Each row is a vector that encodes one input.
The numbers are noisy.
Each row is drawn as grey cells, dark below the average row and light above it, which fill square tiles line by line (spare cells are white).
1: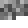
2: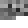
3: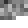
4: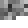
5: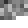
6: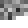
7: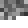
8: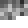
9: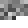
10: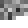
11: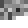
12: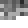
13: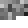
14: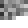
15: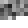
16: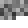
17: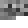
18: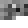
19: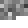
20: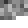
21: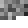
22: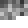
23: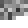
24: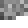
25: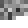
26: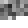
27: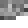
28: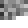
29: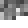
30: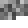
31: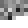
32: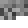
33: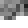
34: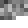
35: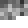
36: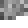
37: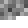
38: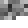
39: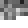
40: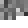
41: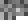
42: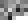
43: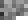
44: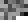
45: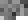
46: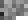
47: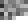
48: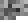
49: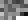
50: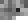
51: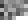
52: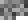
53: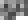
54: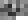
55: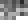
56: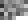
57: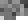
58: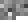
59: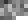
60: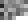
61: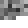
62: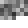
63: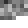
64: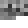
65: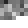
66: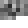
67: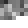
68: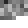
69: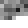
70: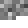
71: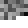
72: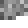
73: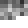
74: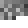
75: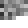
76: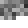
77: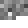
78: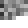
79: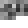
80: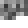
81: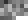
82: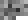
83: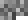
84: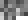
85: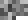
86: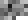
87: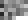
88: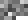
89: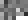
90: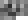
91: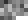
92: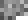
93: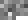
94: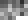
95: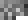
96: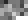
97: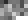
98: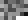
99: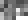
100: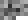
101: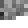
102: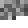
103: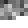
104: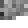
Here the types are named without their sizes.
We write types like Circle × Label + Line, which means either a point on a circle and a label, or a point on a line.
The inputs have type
(Circle + Unit) × Line.
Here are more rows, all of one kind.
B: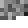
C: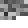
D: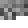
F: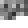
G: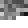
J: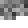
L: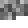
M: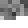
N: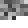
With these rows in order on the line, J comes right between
D and M.
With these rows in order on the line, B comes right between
L and N.
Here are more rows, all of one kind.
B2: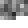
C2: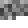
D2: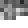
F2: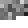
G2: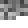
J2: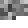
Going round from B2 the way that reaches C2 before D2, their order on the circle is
B2, C2, F2, J2, G2, D2.
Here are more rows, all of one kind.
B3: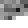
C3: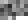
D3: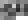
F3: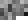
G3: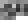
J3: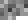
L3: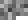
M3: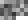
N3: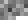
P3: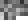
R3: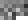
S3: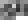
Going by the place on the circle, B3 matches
J3, L3 and N3.
